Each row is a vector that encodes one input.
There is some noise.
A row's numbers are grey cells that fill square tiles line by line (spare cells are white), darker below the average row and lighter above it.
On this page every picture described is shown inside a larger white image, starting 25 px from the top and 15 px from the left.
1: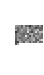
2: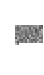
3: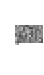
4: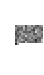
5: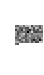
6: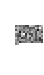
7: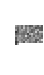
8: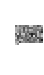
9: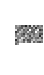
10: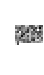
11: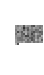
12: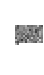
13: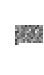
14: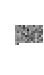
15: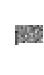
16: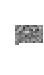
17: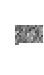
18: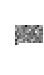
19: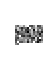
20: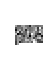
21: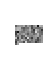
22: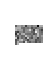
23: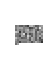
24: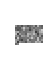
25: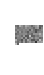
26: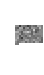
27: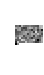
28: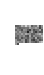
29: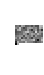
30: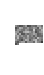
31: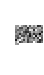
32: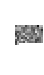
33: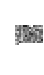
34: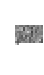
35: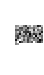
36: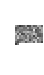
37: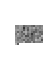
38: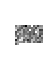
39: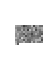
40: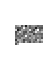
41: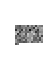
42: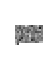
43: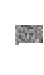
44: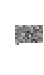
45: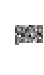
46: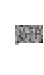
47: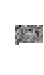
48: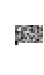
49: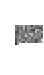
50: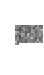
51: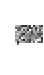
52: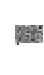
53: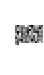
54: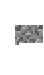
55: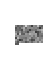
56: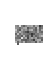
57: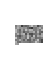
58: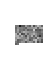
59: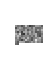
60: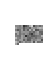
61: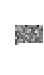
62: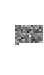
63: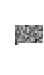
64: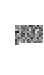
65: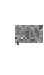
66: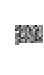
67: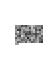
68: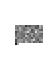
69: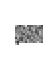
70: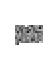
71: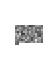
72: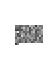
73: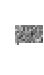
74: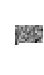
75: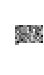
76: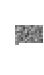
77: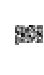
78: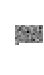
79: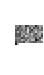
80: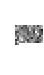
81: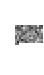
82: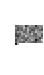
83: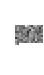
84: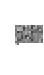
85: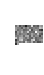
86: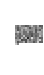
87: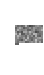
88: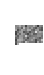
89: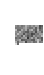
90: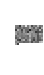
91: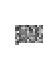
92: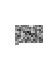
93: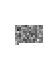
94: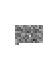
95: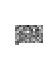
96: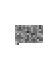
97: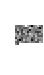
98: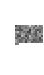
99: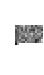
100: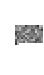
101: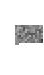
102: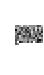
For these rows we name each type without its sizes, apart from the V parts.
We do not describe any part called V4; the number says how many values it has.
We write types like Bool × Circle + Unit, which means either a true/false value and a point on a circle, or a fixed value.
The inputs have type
List(Bool × V4 + Line).
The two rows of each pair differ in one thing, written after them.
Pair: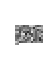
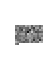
the true/false value in item 1 of the list
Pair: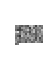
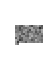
the place on the line in item 2 of the list
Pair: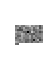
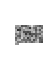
the true/false value in item 1 of the list
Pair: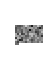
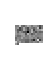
the place on the line in item 2 of the list
